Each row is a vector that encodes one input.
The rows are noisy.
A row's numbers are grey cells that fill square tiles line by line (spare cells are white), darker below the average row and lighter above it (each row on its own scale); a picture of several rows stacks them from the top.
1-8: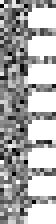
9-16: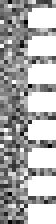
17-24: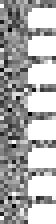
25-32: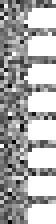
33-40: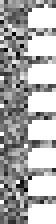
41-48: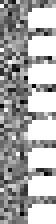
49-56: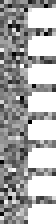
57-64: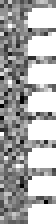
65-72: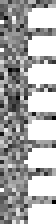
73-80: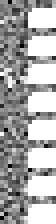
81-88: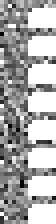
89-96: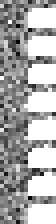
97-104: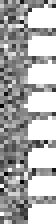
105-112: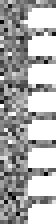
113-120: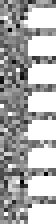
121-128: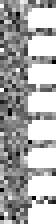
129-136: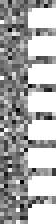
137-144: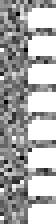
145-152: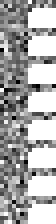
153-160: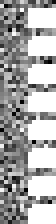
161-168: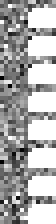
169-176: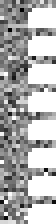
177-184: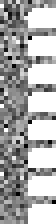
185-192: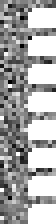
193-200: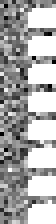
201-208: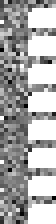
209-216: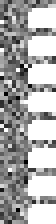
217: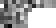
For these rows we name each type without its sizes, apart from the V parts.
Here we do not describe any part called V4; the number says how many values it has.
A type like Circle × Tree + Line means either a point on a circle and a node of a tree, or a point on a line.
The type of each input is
(Bool × Line + V4) × Label + Circle.
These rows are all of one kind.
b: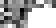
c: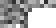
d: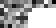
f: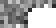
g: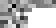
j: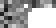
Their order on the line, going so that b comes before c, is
g, d, f, b, c, j.
